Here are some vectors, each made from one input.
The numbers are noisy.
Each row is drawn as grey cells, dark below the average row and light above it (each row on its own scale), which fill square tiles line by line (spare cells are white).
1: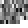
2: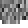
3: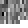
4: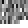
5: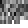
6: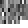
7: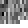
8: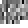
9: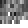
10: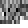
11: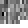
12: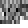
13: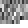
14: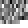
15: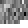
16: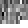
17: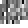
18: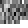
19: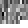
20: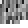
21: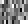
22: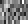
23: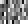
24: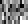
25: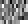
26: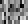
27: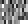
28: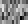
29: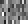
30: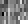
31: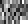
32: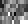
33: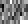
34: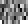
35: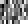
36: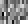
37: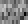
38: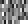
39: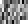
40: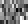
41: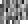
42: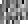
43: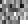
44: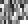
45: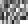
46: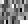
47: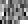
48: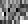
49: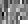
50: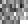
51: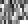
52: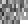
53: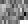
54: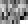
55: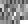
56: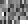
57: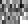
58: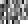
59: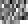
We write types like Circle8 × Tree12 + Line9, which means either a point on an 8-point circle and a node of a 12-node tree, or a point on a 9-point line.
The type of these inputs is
Label6.
